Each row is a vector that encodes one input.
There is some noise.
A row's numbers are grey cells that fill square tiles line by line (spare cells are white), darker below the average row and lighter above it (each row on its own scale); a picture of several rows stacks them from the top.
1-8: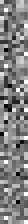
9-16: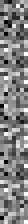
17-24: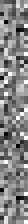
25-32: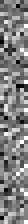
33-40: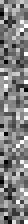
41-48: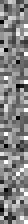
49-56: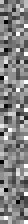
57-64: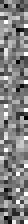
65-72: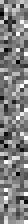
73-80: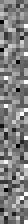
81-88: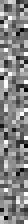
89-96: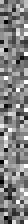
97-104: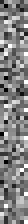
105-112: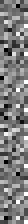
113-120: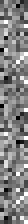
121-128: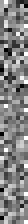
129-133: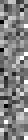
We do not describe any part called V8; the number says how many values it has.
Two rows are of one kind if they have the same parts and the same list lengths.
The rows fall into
2 kinds.
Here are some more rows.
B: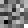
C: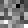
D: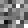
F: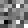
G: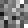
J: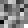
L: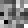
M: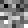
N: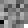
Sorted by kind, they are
B, D, F, G, L
C, J, M, N

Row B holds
a value of V8.
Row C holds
a point on a 6-point circle and a true/false value.
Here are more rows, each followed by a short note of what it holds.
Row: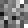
a value of V8
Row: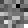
a point on a 6-point circle and a true/false value
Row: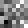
a value of V8
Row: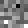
a point on a 6-point circle and a true/false value
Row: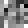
a point on a 6-point circle and a true/false value
